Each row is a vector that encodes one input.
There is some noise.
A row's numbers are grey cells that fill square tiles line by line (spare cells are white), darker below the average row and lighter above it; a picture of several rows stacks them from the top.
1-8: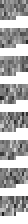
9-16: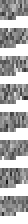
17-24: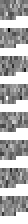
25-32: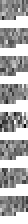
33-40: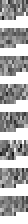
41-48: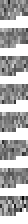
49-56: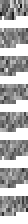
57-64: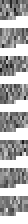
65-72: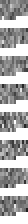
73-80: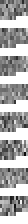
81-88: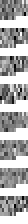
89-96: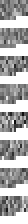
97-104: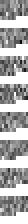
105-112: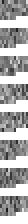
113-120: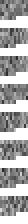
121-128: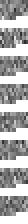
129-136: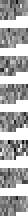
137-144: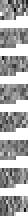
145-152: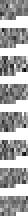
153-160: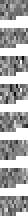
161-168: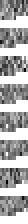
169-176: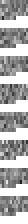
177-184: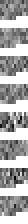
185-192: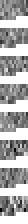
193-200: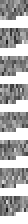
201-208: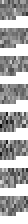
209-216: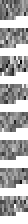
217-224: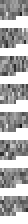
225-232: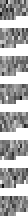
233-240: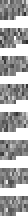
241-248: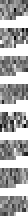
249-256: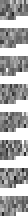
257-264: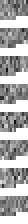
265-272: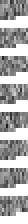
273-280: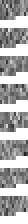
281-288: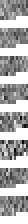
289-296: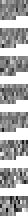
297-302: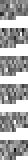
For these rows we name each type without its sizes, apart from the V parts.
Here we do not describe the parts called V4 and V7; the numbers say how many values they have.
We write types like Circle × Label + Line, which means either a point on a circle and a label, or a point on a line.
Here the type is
Label × Label × Label × V4 + Tree + V7.
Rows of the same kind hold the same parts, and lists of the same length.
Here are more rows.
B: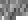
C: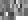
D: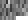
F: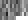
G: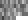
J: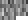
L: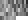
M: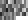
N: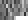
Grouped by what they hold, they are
B, C
D, F, M, N
G, J, L

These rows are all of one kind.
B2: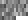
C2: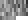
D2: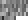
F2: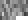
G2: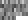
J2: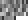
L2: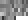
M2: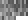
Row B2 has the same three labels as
D2 and J2.
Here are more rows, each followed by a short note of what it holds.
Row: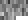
three labels and a value of V4
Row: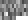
a value of V7
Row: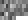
a value of V7
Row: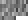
three labels and a value of V4
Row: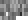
a value of V7
